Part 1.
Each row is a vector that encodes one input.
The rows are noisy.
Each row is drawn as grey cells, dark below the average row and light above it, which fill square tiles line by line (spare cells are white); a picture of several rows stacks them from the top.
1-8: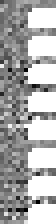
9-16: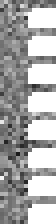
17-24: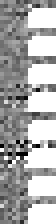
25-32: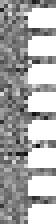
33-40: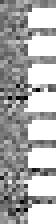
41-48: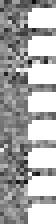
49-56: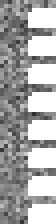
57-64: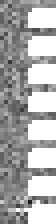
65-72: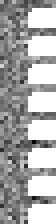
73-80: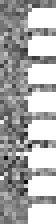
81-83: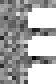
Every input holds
a point on a 16-point line.
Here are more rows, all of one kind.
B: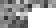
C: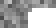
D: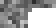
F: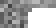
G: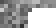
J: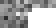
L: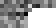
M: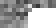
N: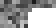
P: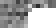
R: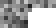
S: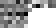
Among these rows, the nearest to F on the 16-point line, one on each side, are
C and G.
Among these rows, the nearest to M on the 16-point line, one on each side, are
L and P.
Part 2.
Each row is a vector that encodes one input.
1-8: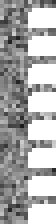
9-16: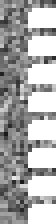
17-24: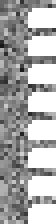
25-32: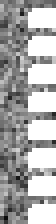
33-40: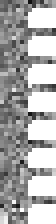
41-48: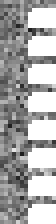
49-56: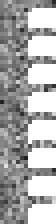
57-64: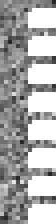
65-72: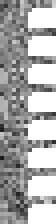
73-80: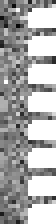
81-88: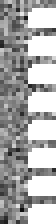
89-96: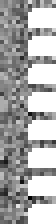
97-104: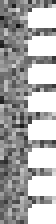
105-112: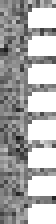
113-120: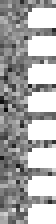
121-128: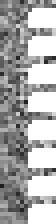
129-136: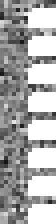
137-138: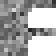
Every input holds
a point on a 15-point circle.
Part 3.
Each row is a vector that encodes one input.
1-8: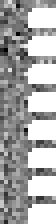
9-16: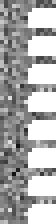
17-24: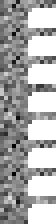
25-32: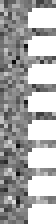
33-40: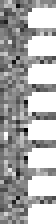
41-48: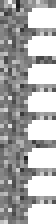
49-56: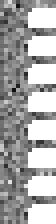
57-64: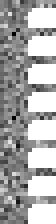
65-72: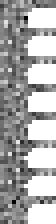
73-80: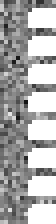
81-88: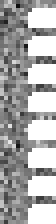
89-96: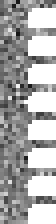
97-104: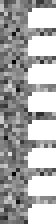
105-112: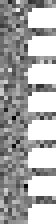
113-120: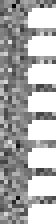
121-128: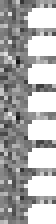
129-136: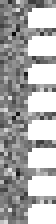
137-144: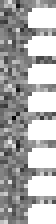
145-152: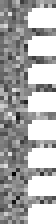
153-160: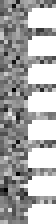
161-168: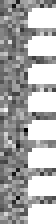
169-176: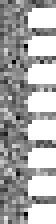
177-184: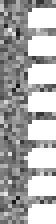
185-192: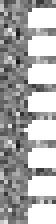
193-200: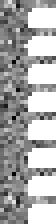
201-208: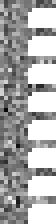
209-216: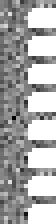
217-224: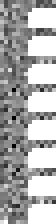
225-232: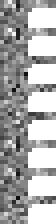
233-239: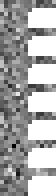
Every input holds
one of 5 labels.
